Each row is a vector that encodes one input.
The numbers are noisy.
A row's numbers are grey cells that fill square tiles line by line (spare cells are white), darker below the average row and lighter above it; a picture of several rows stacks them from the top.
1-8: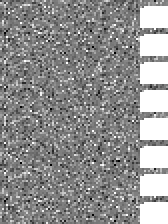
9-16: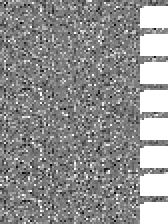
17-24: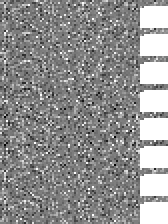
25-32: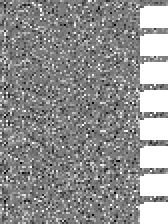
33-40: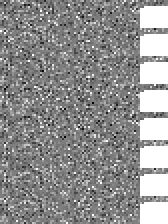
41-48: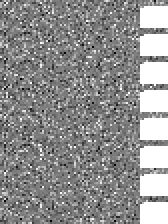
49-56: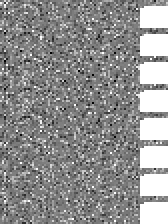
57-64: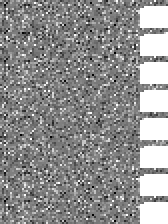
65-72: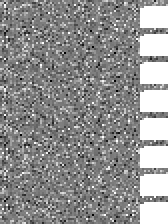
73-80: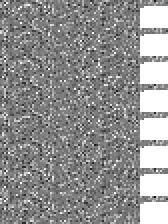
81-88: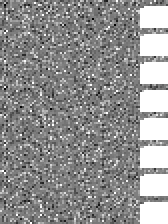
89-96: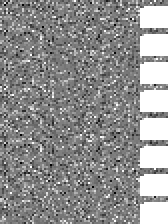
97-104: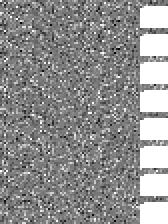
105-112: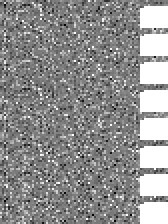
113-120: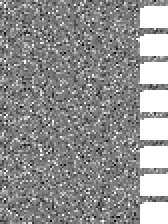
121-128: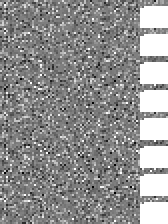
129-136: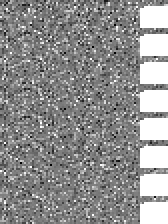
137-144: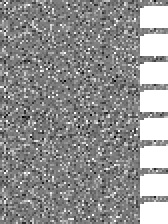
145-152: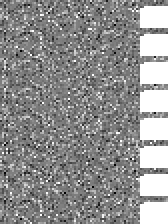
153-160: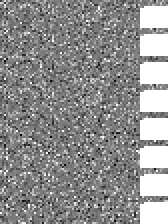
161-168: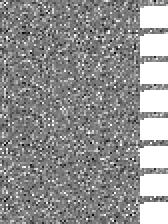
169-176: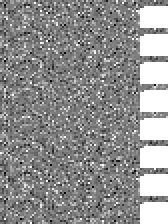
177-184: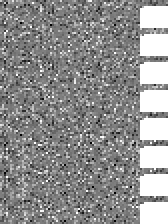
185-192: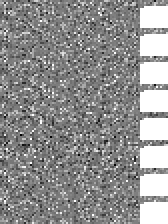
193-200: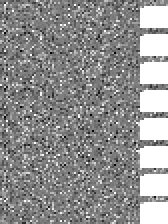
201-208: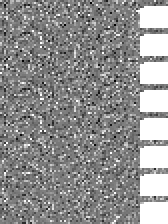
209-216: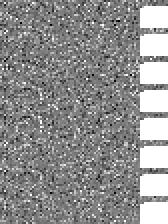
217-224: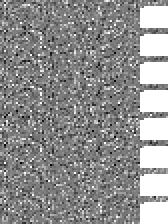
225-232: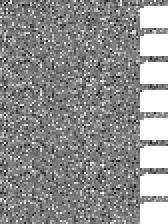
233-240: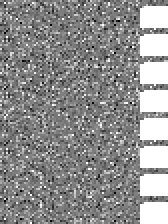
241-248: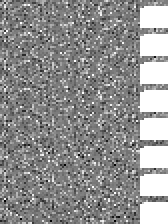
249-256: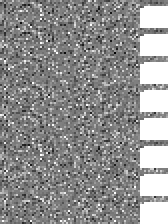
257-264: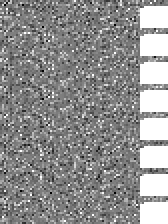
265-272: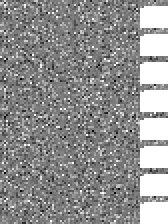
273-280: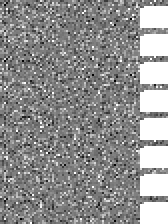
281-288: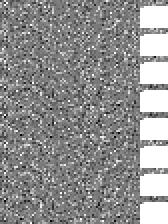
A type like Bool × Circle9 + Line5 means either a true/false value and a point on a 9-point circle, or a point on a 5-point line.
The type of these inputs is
Line16 + Tree15.
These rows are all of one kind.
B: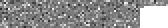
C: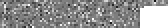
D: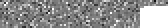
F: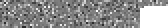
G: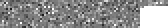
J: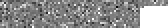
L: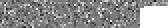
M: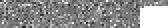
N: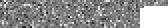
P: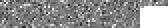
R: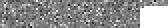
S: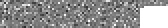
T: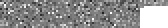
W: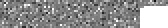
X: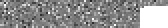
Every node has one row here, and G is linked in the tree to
P.
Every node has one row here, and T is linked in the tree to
X.
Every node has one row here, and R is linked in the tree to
C.
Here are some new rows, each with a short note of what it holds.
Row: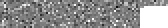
a node of a 15-node tree
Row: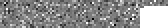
a point on a 16-point line
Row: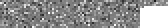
a node of a 15-node tree
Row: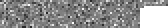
a node of a 15-node tree
